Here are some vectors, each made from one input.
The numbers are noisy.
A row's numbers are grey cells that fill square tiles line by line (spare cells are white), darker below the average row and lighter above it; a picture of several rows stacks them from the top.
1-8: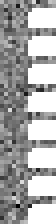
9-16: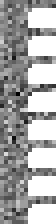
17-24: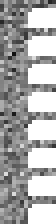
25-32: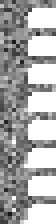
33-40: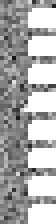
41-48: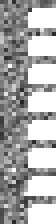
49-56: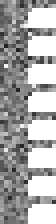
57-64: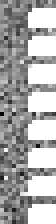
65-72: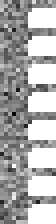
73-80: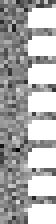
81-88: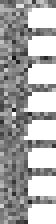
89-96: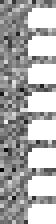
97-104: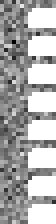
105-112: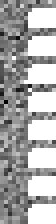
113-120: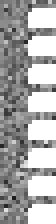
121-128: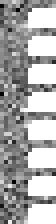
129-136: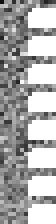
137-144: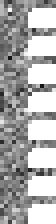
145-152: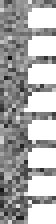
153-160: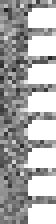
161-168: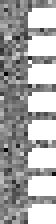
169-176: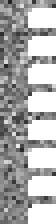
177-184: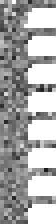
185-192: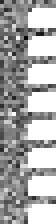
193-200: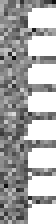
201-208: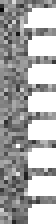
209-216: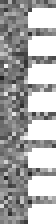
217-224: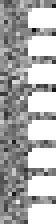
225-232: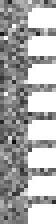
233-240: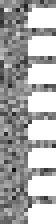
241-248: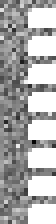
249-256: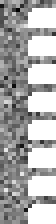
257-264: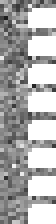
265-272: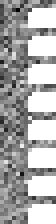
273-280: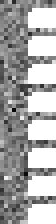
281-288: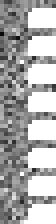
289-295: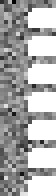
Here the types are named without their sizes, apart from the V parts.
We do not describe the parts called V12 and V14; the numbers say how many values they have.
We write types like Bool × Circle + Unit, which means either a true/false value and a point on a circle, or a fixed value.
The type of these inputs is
(Circle + V14) × Label + V12.
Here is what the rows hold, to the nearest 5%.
About 70% of them hold a label, together with either a point on a circle, or a value of V14. The rest hold a value of V12.
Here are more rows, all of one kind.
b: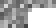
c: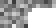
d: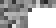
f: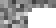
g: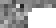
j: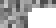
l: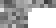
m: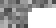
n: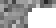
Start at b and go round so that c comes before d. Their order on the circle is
b, c, l, n, g, m, d, f, j.
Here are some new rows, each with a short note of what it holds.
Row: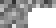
a point on a circle and a label
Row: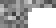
a point on a circle and a label
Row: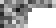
a value of V12
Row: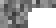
a label and a value of V14
